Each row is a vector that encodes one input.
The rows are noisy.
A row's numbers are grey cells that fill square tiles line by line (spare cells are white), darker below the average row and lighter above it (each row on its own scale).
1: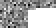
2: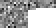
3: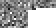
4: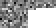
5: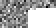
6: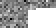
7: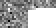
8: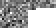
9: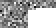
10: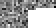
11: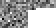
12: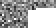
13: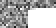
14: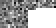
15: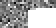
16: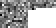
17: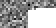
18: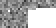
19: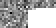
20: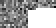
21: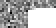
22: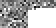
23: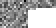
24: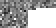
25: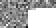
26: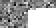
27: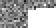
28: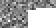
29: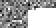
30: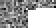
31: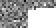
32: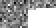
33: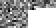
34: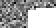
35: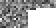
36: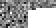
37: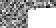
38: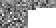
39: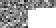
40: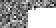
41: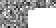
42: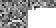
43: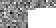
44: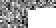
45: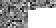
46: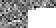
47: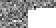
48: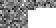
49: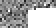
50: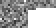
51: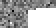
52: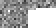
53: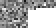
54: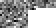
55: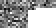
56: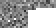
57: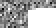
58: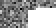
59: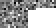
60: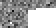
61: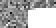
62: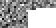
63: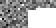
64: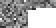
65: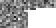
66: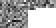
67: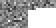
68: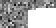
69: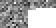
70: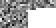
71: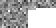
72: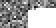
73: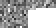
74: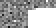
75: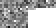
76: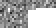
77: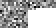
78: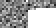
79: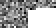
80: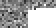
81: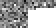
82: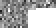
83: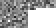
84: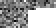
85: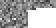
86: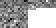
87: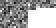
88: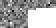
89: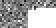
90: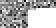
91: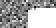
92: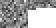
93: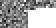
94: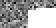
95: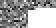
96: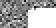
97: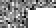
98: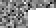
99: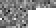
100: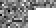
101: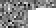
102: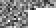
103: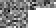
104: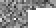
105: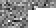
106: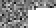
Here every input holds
either a node of a 9-node tree, or a list of up to two points on a 5-point line.
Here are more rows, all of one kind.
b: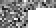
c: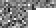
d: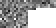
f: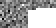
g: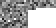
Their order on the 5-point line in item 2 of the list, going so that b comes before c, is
b, g, d, c, f.
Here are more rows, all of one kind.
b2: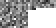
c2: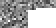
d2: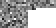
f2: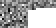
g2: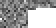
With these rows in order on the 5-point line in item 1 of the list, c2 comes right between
b2 and d2.
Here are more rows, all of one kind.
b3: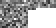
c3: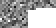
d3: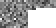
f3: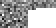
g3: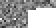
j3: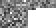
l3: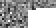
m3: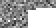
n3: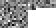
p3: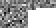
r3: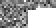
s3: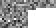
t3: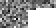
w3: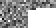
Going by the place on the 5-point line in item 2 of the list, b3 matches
j3, m3 and r3.
